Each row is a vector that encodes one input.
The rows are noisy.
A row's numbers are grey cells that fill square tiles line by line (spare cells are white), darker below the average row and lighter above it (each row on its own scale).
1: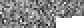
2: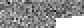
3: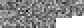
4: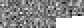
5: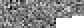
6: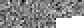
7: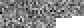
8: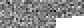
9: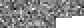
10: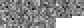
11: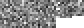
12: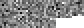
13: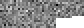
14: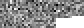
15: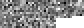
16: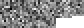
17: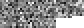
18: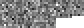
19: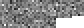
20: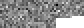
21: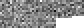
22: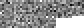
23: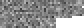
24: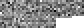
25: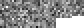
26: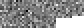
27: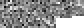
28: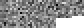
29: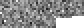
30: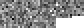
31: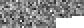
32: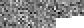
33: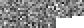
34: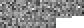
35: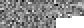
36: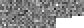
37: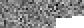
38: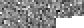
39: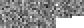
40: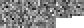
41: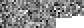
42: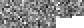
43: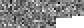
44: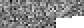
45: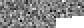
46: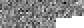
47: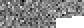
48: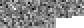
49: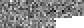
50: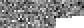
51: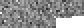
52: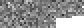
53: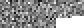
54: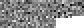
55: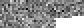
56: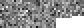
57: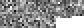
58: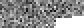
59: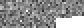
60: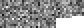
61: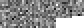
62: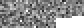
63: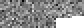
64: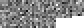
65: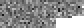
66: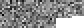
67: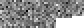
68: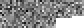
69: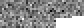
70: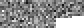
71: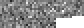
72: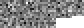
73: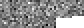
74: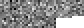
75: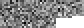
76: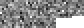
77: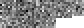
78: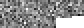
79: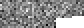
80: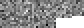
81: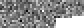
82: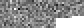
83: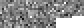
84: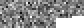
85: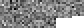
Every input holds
a true/false value, together with either a point on an 8-point line, or a point on a 9-point line.
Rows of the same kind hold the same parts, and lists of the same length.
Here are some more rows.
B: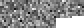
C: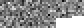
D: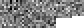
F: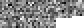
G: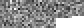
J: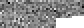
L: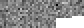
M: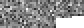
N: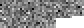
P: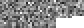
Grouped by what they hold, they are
B, D, J, M
C, F, G, L, N, P

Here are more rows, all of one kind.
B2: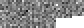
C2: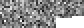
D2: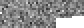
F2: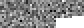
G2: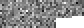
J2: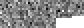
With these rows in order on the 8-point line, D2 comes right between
G2 and J2.
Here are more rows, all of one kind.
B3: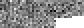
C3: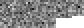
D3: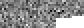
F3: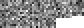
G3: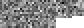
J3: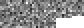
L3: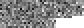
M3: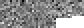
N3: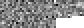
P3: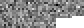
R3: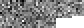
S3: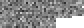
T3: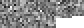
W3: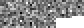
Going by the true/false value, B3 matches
D3, F3 and P3.
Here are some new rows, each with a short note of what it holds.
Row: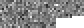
a point on an 8-point line and a true/false value
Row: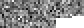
a point on a 9-point line and a true/false value
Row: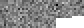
a point on a 9-point line and a true/false value
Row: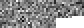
a point on an 8-point line and a true/false value
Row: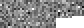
a point on an 8-point line and a true/false value
